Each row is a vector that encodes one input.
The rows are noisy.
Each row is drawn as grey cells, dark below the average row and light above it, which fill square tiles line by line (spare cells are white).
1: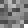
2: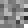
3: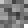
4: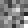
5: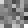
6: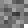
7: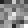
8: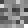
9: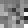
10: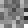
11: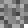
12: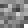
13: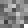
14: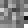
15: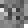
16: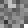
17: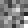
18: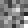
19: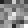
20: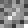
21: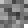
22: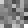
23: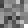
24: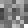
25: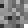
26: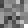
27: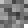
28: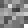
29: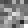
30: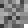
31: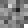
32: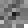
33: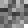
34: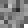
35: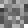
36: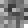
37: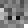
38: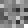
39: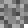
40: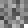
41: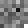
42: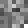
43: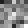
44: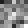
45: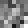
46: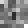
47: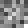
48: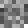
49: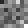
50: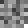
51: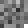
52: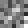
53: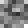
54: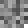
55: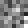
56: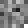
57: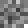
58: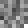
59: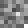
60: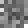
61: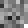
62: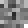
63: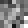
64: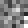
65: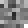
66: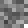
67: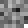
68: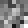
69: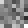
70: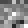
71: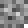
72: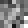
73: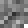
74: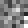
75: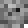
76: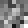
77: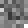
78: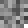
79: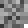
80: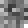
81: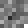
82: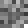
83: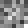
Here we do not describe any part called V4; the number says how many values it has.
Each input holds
a point on a 5-point line and a true/false value, together with a list of up to two values of V4.
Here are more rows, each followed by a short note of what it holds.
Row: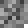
a point on a 5-point line and a true/false value, together with a list of two items
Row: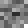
a point on a 5-point line and a true/false value, together with a list of one item
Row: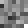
a point on a 5-point line and a true/false value, together with a list of two items
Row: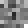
a point on a 5-point line and a true/false value, together with a list of one item
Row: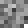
a point on a 5-point line and a true/false value, together with a list of two items
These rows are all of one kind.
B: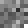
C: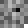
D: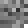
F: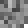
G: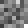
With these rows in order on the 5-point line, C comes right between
F and G.
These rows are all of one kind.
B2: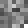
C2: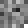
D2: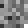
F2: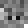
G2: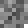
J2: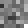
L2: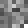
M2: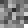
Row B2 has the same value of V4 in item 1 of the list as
C2 and L2.
